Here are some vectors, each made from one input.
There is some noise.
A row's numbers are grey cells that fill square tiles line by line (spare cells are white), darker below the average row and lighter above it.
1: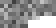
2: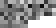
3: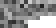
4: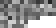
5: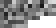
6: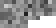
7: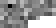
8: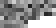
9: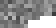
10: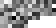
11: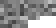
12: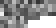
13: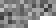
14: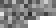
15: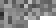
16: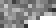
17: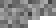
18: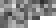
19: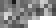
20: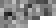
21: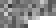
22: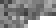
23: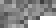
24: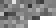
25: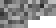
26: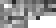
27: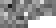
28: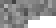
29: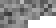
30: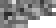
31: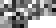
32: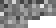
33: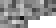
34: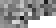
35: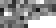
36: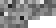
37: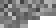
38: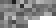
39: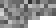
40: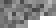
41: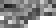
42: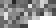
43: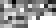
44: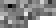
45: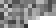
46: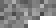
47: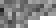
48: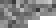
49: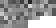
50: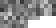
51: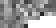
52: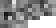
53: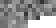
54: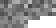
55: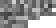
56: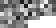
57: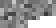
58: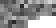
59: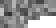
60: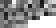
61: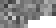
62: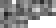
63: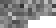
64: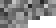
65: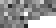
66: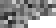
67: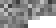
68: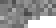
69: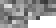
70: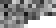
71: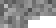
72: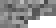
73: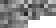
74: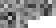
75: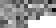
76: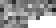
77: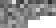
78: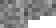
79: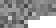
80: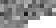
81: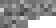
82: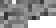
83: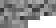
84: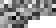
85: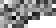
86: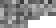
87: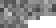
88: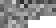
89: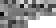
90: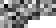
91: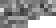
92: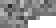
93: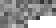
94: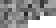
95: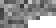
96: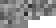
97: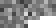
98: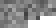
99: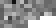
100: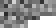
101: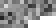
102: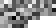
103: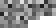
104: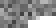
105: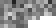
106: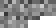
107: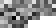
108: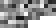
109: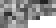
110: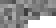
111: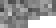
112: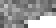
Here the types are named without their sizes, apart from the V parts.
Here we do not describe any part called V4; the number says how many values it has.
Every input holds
a list of items, each a true/false value and a value of V4.
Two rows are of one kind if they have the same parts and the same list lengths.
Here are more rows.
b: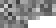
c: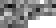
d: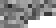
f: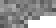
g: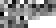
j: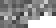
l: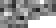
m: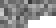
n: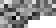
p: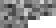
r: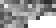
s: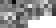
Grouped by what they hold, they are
b
c, d, g, l, p
f, j, m, r, s
n

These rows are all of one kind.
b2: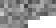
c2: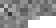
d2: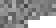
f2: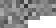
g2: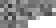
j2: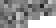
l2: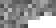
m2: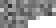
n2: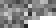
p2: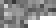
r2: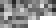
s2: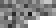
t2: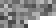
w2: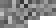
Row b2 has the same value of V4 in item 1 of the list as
r2, s2 and t2.
